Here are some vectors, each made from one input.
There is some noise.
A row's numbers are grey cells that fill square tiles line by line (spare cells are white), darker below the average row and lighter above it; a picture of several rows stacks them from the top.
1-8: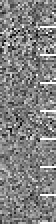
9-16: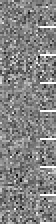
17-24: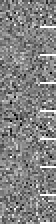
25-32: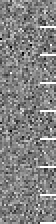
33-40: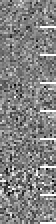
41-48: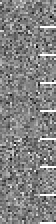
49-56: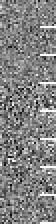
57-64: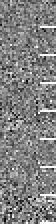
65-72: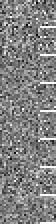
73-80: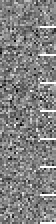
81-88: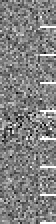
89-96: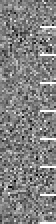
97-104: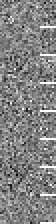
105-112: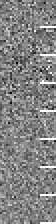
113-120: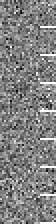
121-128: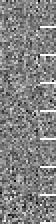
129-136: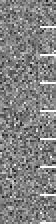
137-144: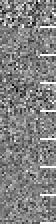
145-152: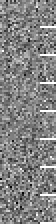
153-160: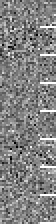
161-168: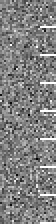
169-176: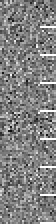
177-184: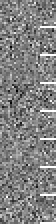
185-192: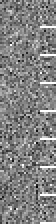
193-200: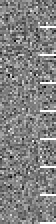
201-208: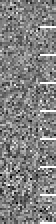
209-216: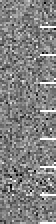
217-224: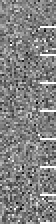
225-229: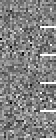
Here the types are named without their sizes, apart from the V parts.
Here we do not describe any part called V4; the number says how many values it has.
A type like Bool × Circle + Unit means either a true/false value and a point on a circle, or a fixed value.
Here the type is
List(Circle) × (Tree + V4).
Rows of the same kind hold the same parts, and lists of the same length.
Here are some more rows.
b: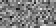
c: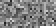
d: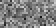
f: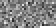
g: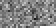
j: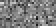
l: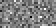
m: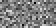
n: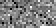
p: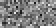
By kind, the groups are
b, j
c, d
f
g
l
m
n
p

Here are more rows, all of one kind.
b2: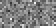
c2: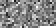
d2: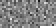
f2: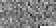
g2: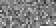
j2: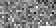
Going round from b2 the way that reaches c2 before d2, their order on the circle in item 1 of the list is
b2, g2, j2, c2, f2, d2.
